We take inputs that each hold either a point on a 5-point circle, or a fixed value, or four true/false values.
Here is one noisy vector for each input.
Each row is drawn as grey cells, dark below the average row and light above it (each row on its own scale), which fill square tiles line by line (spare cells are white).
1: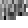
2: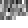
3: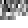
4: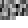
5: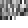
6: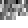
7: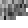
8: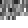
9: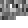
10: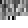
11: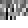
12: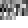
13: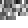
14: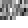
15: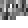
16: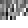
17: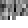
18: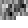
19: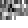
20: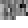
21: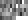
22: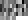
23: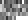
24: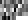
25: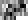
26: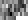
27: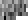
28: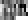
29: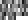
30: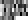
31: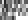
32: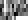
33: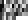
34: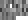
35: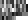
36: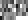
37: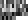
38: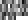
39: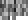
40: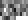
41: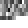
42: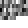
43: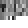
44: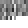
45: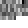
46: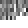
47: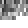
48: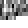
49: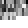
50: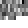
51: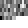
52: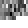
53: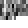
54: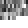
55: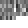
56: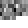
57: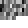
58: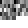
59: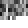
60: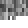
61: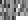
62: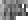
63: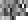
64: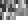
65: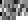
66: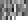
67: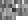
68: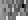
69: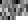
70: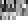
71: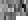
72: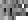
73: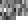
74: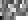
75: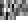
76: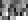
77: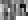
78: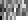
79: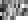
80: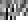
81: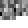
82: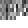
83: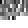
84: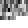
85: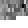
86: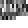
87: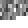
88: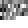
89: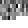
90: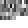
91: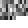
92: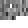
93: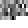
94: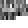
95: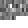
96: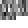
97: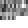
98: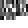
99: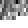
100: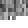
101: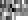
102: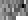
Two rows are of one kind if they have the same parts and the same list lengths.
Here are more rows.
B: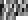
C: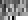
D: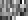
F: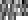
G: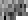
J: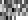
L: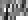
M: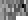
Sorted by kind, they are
B, C, D, J, L
F
G, M

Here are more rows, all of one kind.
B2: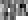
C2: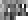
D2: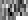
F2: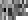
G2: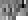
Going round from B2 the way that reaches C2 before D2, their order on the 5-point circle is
B2, C2, F2, D2, G2.
